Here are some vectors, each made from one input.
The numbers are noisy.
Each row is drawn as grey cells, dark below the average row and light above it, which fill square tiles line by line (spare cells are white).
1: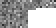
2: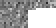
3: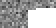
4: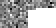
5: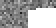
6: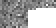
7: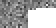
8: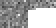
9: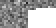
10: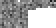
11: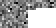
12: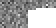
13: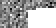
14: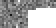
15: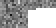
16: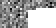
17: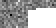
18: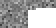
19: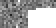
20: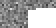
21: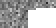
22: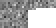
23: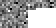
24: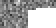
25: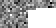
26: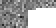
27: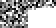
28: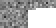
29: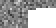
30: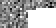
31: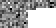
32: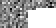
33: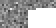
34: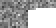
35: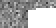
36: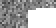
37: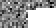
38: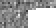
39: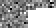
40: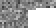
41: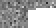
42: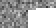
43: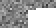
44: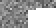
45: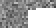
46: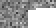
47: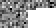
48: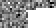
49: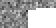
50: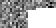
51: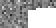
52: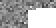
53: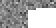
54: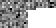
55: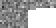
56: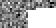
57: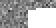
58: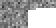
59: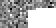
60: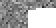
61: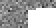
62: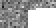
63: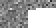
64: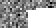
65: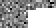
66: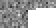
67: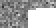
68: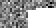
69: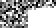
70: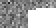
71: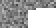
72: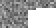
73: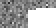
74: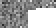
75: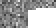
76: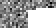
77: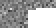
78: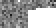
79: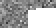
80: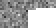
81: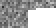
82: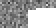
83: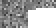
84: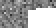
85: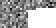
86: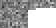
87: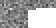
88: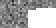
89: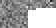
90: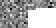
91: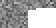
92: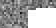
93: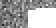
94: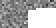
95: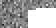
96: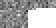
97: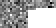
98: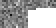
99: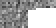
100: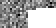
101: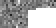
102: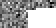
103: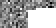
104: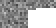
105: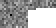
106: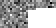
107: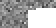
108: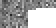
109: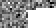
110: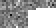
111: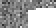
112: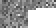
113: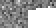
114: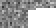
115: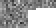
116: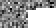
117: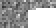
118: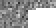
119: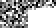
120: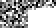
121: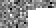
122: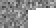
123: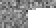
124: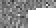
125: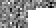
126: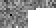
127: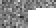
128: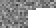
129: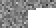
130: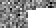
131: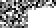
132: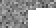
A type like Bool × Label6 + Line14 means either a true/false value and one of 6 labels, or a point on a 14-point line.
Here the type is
List2(Bool × (Circle6 + Label4)).
